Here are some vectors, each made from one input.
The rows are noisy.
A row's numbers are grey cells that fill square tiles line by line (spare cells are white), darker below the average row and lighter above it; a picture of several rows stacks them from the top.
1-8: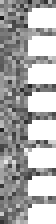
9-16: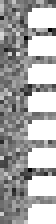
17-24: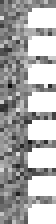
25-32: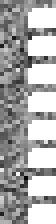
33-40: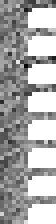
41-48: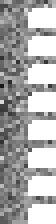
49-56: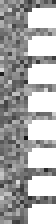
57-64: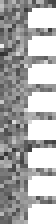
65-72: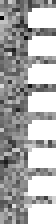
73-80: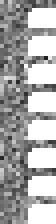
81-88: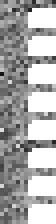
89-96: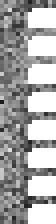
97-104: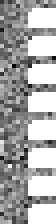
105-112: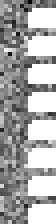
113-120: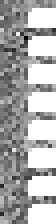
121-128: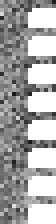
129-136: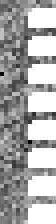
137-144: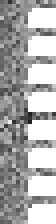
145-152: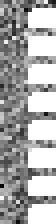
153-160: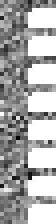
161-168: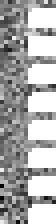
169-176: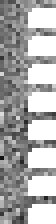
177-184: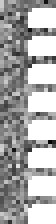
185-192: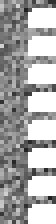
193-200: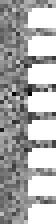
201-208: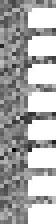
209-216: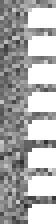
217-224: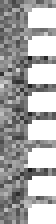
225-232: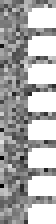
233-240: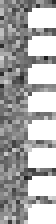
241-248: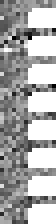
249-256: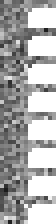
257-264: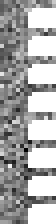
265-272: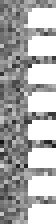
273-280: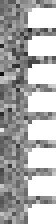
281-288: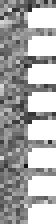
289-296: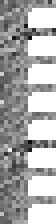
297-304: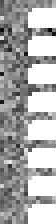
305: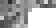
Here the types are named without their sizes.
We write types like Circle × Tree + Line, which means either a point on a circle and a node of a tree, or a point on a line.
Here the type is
Bool × Bool × Bool × (Tree + Unit) + List(Circle).
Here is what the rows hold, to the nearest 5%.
About 55% of them hold three true/false values, together with either a fixed value, or a node of a tree. The rest are lists of points on a circle.
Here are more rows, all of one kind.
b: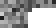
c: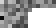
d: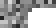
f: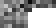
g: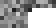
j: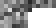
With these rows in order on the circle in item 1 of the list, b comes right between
c and j.
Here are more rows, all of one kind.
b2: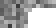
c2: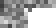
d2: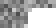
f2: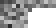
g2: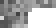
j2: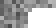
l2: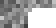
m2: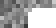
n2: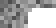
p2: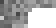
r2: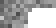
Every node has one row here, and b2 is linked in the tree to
d2.
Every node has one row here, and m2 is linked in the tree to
j2 and l2.
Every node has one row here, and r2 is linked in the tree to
g2, l2 and p2.
